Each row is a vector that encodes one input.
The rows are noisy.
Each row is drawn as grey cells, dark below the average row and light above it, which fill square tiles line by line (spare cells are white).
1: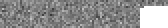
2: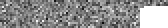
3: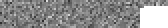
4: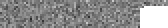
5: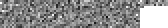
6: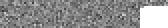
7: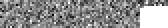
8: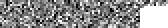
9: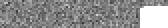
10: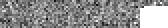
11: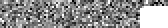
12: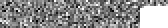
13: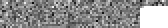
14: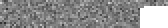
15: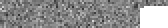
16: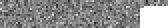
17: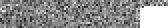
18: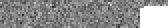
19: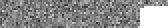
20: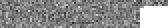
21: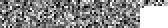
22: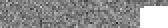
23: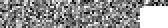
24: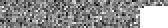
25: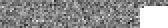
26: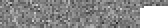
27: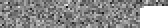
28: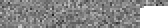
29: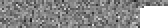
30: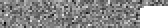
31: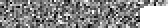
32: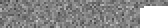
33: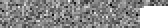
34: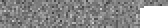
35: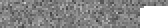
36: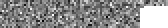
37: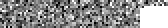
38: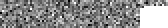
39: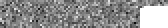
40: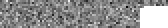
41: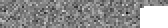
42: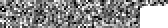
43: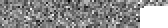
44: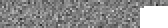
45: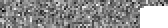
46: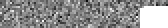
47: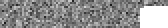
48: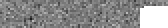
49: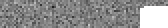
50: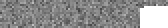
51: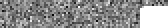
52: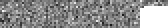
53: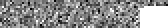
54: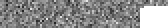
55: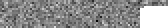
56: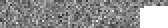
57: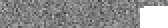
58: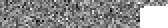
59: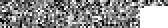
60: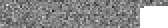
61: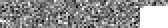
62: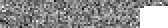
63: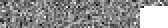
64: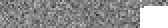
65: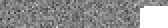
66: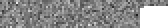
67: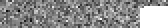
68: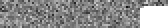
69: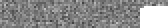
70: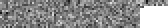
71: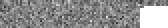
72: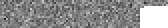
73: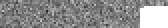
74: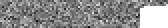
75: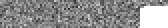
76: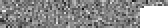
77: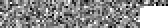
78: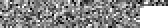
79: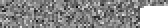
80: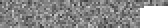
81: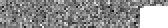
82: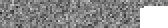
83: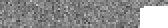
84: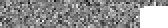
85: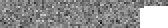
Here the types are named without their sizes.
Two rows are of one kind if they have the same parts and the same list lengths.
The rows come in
2 kinds.
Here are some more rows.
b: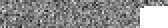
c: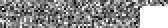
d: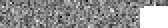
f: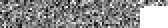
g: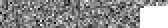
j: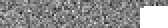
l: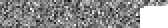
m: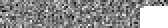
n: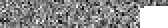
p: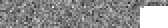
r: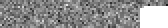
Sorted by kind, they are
b, g, p, r
c, d, f, j, l, m, n

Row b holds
a label and a node of a tree.
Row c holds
two labels.
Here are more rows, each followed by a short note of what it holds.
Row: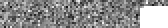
a label and a node of a tree
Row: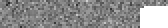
a label and a node of a tree
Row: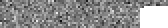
two labels
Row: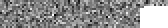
a label and a node of a tree
